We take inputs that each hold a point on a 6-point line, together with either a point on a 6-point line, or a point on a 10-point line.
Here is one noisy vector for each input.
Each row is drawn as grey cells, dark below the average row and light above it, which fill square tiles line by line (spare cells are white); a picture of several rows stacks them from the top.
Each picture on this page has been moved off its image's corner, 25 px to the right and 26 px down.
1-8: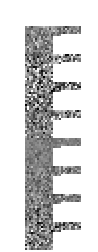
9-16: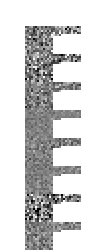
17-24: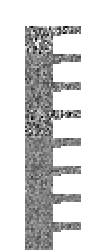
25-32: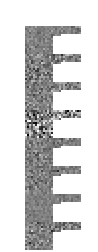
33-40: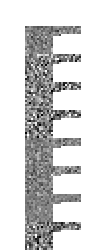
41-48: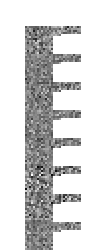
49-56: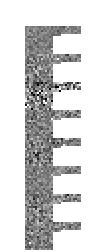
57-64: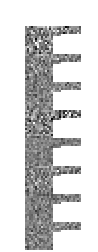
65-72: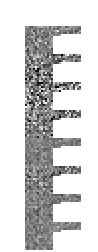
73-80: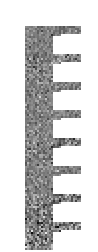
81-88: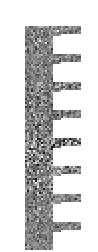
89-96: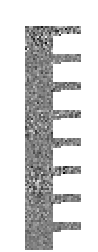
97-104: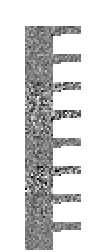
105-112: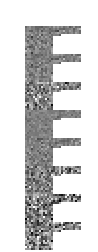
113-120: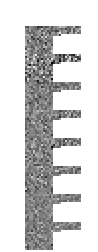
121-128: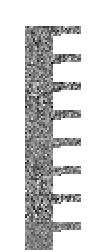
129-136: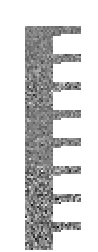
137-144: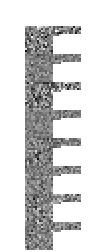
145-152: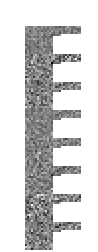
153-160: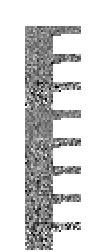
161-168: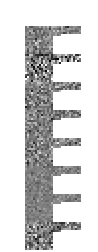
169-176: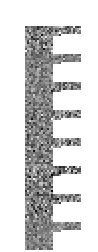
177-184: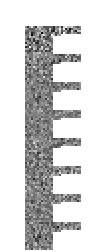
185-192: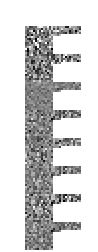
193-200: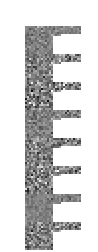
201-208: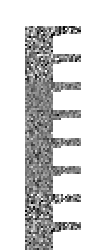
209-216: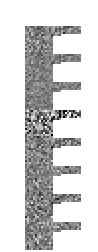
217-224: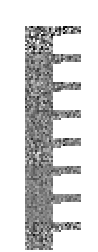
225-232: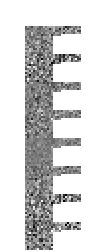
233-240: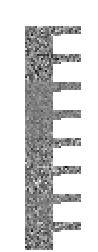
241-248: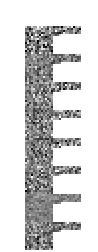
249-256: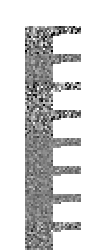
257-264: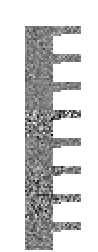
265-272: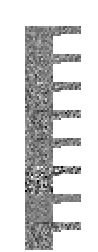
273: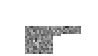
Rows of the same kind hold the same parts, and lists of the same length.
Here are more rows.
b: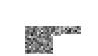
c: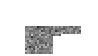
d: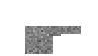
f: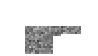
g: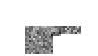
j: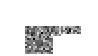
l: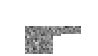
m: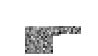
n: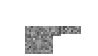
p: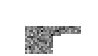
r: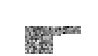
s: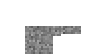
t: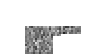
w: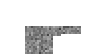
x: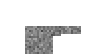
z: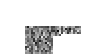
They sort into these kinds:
b, c, d, j, l, r, s, t, x
f, g, m, n, p, w, z

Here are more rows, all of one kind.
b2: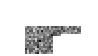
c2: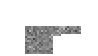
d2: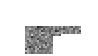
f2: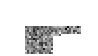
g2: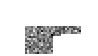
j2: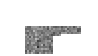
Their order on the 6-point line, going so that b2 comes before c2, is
j2, b2, g2, d2, f2, c2.
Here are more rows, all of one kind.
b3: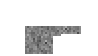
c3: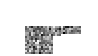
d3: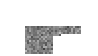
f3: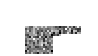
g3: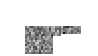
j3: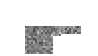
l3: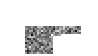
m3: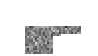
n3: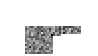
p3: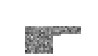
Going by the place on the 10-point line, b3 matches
f3, m3 and n3.
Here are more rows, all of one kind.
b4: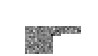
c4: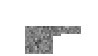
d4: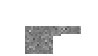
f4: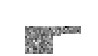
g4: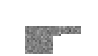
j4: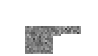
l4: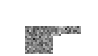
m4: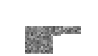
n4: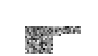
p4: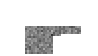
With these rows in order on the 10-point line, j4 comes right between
b4 and l4.
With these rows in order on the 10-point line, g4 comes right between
c4 and m4.
